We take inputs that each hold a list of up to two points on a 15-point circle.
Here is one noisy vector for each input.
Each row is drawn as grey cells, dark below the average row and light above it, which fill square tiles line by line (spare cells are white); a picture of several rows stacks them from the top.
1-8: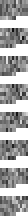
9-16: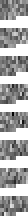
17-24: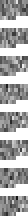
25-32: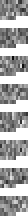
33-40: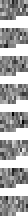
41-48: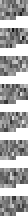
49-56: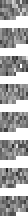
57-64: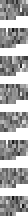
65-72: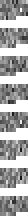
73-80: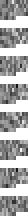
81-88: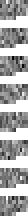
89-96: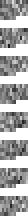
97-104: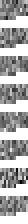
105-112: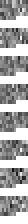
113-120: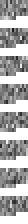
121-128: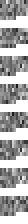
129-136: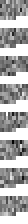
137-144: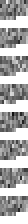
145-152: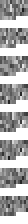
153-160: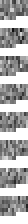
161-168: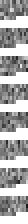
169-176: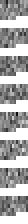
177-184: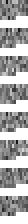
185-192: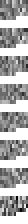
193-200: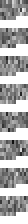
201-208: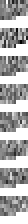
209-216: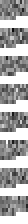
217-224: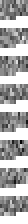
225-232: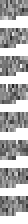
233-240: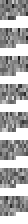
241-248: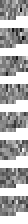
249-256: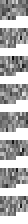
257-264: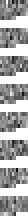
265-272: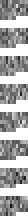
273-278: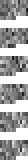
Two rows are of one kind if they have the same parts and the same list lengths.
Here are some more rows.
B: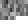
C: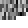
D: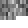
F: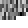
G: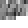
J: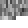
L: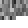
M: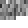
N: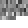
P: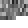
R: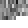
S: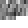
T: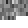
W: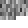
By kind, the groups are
B, D, J, L, N, P, T
C, F
G, M, R, S, W

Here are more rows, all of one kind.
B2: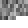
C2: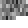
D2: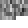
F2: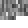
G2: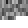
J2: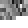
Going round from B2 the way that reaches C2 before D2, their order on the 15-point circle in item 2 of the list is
B2, C2, G2, J2, D2, F2.
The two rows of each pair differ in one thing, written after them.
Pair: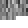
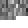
the place on the 15-point circle in item 2 of the list
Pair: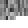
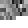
the place on the 15-point circle in item 1 of the list
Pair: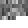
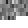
the place on the 15-point circle in item 2 of the list
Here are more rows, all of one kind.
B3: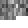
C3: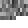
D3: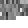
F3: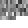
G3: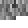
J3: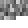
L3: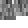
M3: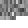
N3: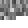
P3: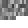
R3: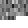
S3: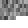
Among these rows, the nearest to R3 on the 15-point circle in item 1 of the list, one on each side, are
F3 and L3.
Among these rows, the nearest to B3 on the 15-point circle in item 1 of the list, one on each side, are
L3 and P3.
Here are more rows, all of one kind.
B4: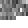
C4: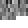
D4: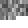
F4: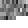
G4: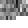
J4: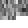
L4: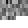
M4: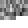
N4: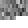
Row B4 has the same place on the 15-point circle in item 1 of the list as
F4 and G4.
